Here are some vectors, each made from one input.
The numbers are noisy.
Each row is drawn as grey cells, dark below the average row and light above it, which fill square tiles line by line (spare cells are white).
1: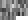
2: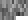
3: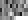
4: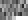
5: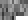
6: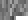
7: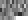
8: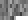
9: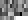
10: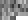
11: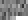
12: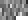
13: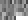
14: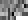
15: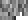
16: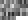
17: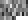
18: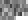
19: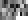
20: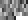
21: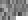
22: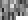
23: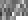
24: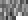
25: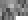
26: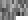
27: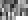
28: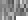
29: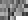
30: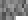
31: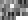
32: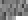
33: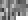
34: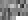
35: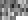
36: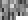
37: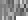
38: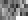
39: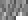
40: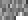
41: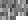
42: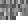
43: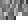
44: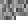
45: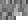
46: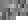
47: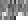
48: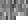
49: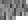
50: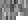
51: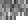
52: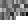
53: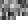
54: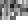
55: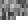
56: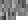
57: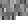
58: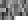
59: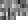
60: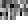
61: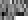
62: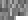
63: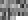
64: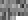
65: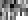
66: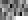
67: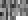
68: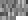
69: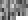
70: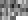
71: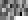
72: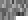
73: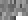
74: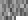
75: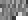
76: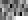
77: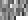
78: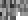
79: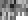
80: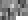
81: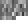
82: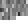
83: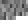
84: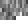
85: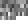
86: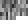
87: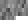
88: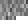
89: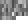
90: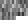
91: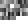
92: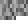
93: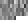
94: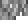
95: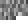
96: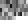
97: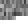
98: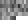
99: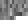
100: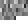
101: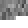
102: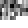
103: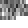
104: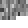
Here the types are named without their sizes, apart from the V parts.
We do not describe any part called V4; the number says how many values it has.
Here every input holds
either three true/false values and a value of V4, or a list of points on a line.
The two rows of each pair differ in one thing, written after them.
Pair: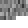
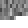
the value of V4
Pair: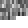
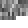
one of the three true/false values
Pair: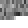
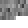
the value of V4
